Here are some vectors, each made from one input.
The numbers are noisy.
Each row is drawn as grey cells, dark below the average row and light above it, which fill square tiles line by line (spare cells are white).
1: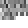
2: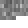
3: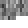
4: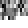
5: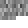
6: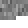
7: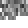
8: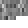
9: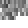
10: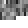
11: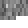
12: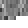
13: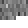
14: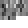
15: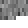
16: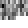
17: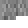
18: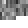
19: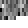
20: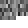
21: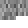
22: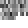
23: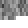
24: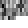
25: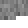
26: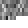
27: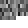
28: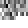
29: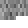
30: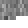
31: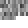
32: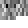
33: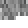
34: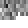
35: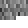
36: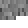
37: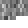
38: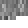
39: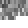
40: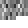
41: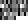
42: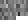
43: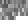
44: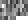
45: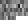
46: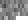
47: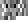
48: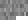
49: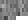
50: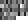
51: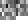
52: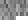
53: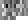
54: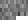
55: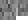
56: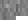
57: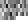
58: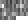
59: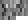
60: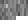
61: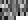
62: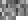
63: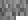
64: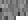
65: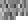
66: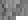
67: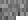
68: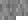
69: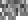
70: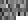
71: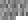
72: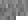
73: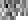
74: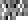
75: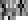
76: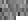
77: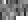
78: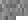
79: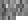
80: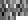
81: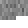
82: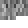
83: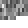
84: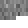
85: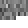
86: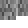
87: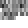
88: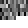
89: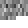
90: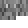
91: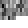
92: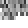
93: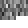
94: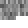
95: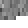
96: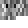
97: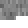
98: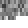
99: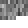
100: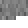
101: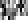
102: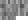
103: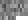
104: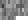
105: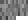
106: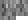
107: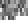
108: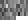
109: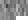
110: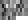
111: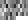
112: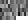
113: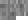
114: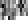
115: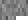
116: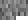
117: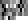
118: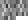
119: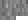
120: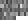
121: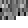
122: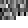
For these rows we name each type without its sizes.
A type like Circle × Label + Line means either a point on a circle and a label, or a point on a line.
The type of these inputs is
List(Bool × Line).
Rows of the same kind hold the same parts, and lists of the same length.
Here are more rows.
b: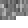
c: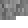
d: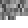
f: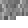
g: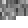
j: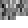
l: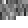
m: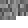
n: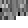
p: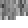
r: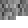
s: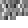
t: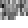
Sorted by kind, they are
b, d
c, f, j, n, s, t
g, l
m, p, r

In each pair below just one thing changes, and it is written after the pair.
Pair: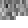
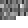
the place on the line in item 1 of the list
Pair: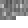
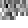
the true/false value in item 1 of the list
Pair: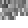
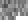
the true/false value in item 1 of the list
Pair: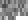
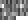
the place on the line in item 1 of the list
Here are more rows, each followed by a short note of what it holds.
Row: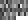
a list of one item
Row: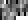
the empty list
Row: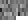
a list of two items
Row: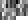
the empty list
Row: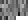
a list of three items
